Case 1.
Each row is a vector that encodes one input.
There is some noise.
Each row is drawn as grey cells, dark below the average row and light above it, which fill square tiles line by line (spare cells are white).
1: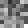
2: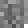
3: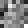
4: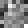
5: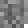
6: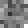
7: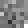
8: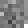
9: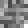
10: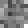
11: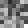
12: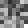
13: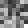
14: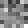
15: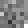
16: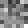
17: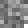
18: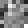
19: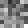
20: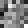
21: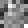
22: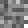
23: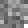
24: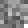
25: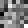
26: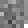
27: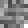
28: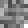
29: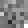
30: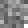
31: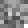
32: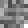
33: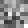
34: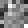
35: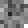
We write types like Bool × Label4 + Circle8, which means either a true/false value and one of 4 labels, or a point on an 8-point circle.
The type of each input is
Line5.
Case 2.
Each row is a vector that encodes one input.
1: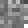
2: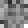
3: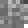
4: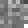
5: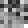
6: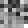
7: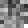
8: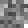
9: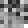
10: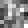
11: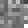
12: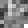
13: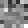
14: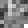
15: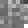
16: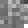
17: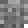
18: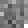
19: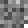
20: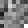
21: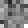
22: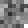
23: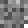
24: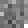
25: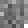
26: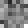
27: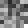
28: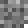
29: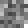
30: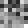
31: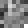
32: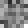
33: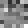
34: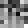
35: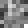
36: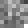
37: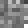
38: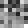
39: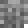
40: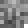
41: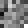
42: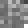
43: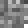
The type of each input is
Line8.
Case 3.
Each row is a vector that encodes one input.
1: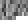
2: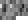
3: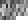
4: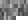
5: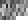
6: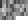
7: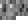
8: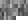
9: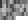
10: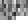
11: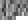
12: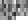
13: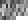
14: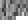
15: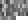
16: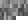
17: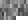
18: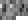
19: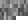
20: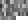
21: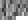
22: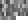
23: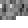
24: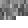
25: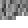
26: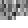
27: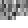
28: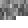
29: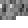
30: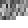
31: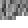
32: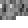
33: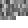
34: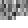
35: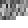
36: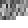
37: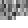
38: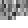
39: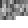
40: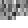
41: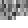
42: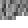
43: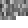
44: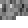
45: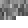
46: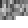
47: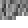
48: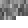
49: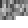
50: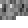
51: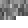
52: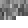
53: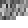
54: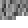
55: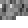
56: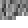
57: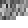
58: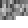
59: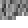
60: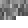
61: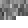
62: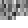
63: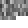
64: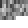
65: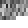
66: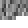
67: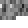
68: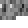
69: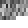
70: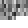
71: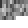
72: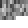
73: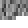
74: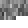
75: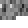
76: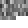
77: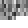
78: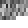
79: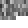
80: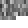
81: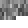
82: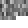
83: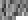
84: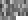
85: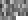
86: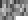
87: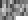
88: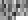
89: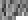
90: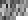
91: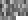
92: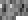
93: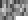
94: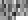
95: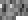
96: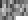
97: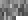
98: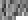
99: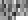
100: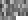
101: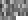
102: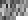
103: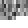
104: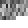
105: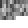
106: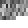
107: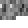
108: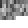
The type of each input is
Line7.
